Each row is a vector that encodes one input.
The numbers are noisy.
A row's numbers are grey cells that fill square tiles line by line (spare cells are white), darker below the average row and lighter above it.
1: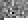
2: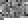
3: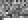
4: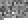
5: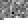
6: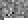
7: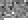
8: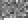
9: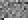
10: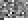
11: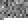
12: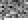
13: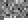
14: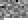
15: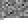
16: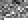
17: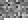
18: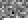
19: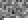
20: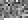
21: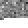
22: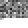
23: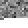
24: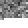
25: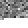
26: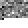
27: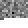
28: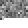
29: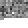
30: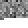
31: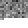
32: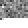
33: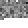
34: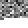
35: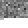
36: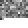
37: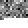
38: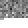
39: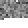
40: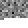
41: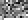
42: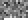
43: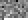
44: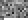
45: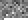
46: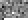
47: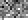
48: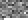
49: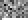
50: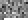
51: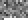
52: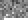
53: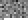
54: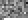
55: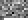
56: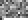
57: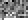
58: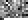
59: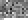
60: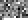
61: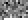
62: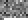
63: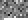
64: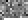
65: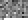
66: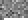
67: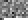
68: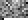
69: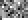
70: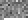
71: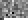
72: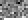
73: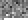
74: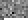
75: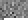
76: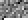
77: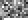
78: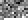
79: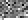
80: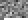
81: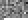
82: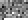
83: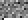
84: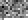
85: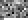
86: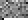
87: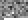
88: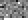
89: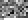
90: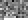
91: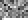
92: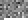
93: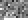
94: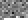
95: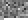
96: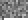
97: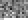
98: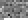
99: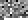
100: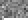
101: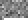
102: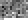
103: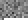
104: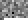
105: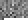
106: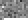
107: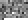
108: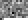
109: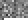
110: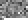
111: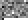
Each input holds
a node of a 9-node tree, together with either a point on a 6-point line, or a point on a 9-point line.
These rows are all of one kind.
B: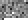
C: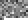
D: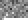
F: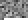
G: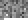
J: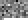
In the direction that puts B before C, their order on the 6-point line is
J, B, D, C, G, F.
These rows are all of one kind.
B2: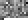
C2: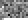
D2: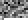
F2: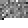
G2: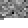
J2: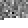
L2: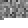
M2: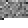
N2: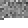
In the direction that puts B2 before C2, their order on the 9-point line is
B2, C2, D2, L2, M2, N2, F2, G2, J2.
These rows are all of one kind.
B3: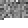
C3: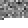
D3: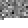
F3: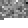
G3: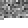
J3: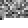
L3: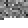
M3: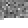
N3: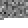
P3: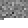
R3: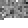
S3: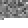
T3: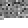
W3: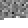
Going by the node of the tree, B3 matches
C3, F3, G3 and R3.
